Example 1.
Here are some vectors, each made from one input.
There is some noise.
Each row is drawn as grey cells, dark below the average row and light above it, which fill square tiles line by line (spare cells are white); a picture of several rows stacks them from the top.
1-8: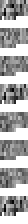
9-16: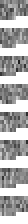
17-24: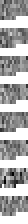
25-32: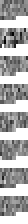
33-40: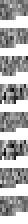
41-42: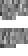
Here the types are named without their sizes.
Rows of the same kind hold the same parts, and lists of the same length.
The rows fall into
3 kinds.
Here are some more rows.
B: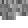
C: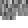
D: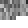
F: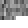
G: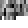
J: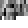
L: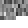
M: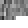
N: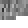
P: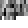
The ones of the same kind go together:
B, C
D, F, L, M, N
G, J, P

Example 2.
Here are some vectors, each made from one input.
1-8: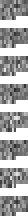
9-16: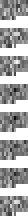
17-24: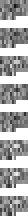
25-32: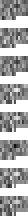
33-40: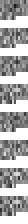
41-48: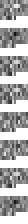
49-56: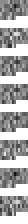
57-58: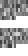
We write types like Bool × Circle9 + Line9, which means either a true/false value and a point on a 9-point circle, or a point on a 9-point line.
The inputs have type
Line4 + Line5.
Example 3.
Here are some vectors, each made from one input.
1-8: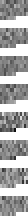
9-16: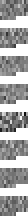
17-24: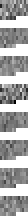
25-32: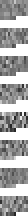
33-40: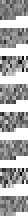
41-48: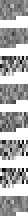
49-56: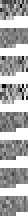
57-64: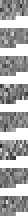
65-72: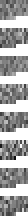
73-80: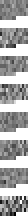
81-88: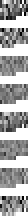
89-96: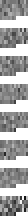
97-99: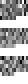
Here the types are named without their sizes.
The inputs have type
List(Line).
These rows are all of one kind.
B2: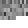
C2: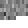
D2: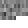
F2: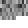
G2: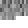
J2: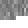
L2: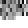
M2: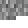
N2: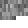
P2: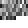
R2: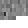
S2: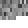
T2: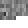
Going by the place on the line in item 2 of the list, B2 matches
M2 and P2.
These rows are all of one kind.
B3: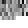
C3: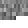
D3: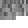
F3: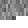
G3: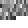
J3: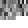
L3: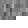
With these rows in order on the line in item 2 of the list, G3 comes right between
B3 and D3.
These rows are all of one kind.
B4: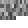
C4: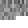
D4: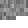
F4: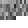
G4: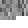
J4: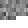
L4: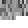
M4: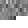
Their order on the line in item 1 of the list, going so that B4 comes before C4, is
L4, G4, F4, M4, B4, J4, D4, C4.
